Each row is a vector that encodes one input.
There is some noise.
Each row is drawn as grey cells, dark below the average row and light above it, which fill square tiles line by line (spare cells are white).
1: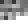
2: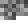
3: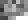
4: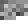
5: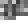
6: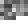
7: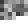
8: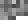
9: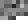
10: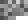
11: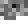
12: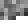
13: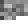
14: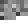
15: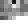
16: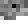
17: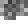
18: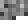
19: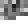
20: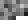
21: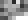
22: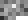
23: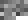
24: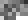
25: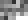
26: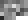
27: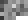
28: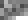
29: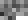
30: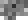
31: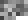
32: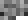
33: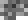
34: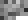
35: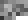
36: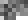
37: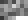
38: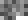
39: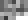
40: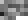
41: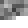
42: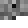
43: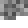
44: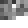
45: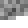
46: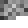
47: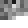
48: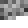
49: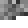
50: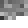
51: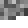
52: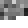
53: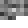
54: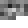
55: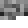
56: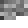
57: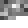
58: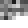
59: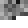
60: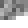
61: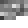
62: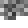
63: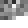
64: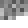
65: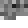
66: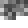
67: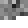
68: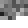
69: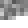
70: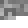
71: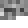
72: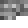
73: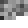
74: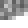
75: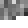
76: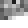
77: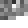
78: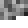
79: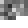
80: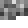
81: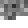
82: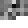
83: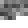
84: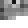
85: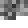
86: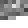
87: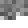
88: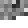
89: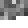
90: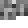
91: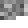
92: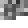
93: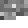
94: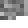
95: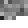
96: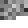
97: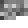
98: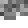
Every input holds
a point on a 9-point circle and a true/false value.
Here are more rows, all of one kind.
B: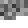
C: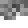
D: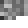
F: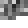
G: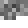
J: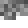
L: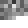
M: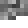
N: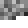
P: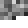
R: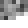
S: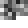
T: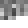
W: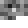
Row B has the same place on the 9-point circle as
C, G, J and R.
